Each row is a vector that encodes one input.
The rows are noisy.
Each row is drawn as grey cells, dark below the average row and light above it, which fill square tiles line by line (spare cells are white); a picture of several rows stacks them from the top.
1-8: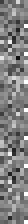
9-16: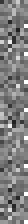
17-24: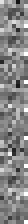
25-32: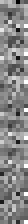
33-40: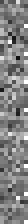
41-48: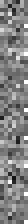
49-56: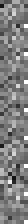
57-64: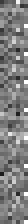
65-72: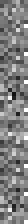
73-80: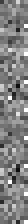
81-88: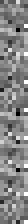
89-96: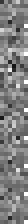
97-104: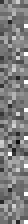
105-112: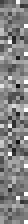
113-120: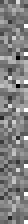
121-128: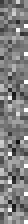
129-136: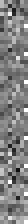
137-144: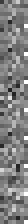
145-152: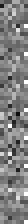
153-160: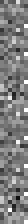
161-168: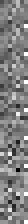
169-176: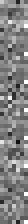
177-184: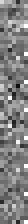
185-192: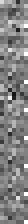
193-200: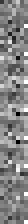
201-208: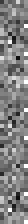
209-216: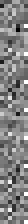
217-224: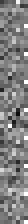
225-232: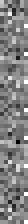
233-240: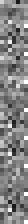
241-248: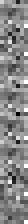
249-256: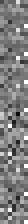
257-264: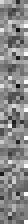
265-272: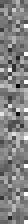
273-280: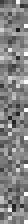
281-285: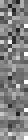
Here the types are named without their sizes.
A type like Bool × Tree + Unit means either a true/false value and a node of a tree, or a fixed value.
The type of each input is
Bool × Line + Tree.
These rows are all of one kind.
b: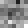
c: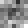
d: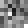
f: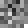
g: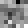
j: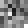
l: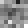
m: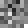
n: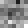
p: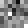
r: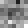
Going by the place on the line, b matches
n and r.
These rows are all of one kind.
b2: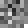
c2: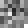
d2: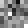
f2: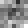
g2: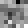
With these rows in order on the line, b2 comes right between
c2 and g2.
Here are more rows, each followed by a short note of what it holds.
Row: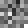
a point on a line and a true/false value
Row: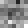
a point on a line and a true/false value
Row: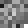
a node of a tree
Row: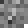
a node of a tree
